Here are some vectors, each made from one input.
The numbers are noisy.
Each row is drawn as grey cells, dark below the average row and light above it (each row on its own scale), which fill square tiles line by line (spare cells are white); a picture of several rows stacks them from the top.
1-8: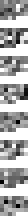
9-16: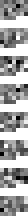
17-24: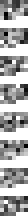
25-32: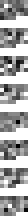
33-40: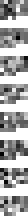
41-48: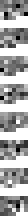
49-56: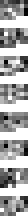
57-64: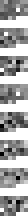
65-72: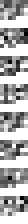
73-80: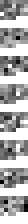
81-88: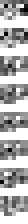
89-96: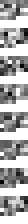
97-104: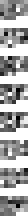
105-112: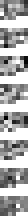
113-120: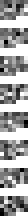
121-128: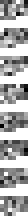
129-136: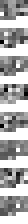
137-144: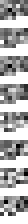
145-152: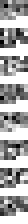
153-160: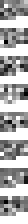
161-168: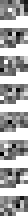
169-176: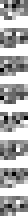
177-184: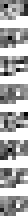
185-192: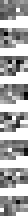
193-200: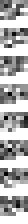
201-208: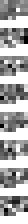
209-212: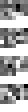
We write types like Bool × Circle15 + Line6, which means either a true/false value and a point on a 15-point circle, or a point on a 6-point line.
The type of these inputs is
(Bool × Bool × Bool + Unit) × Line5 + Line8 × List2(Circle6).
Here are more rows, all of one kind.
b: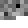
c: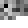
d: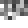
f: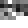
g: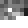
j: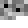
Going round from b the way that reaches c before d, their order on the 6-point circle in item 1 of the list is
b, f, j, c, g, d.
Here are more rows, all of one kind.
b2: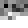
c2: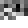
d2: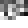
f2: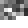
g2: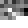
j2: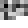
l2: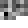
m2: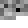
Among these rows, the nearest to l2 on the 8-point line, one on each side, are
c2 and d2.
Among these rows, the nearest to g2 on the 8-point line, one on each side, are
c2 and f2.
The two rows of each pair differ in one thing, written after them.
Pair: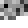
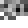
the place on the 8-point line
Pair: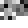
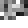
the place on the 6-point circle in item 1 of the list
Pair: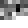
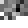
the place on the 6-point circle in item 1 of the list
